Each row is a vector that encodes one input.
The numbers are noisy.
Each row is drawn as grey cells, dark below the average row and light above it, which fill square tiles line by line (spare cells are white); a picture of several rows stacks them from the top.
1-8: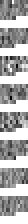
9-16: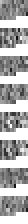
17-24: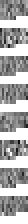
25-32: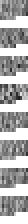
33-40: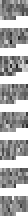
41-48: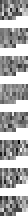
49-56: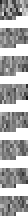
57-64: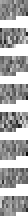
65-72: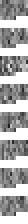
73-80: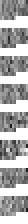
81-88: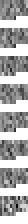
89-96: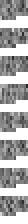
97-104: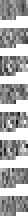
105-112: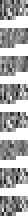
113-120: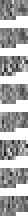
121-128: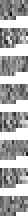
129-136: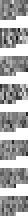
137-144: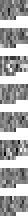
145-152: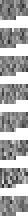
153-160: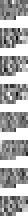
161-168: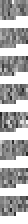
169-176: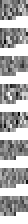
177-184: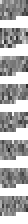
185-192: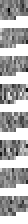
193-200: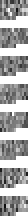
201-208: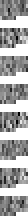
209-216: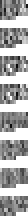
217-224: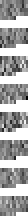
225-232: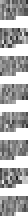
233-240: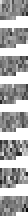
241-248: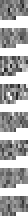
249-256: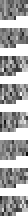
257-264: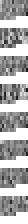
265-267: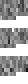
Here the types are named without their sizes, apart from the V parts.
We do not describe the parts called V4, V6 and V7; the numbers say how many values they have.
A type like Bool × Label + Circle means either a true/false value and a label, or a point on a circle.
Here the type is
Bool × V6 + Line × (Line + V4) × V7.
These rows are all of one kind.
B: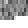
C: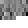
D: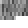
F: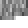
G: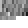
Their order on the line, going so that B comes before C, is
D, G, F, B, C.
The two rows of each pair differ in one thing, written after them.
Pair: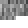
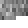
the value of V4
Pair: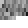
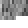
the value of V4
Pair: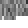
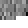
the value of V4
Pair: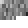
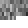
the place on the line
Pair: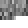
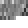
the place on the line
